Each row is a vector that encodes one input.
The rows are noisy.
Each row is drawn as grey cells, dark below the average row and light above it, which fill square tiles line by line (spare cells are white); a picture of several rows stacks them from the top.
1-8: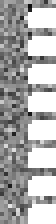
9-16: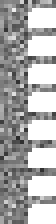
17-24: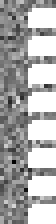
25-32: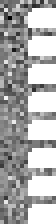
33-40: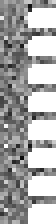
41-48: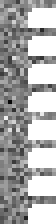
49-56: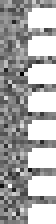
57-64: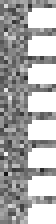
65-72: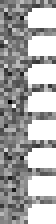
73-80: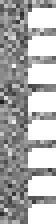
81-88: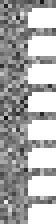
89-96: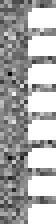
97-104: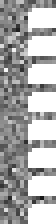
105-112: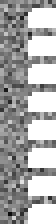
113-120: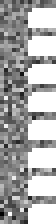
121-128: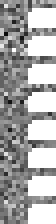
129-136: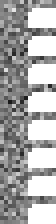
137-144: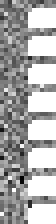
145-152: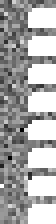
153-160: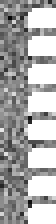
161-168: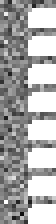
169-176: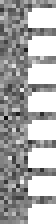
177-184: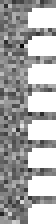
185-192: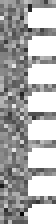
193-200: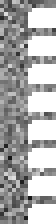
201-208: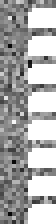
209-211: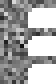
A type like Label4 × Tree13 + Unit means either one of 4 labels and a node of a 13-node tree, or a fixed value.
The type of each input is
Line4 + Line15 + Tree9.
